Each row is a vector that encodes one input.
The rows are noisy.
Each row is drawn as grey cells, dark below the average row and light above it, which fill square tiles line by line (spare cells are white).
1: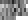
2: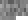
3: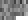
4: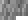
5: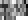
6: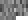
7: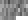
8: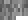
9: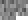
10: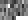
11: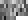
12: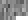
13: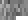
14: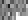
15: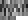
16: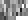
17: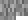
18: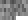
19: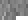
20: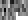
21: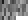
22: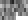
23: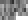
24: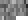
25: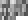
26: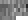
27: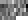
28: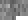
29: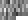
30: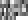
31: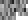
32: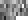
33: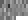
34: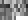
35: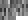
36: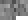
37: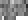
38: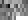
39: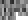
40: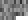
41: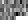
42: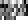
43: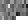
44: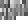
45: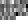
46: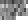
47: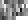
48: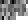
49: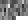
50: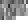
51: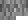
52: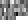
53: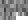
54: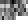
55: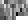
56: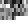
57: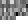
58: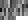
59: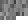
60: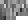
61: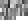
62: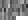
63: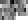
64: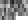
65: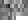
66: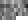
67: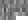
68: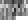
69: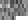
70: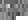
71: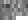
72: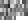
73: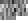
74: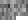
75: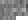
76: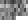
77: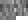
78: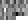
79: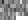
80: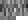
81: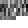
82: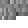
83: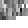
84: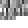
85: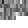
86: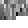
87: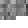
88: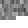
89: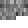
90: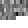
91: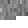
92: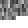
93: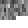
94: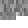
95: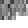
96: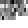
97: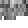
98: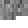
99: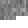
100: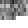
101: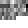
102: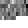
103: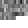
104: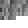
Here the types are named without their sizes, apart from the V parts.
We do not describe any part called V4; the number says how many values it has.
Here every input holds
a list of items, each a true/false value and a value of V4.
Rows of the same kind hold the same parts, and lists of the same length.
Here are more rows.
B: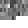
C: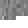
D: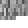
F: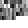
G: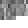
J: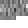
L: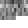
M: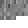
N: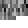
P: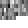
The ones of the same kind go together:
B, C, D, J, L, N
F
G, M, P

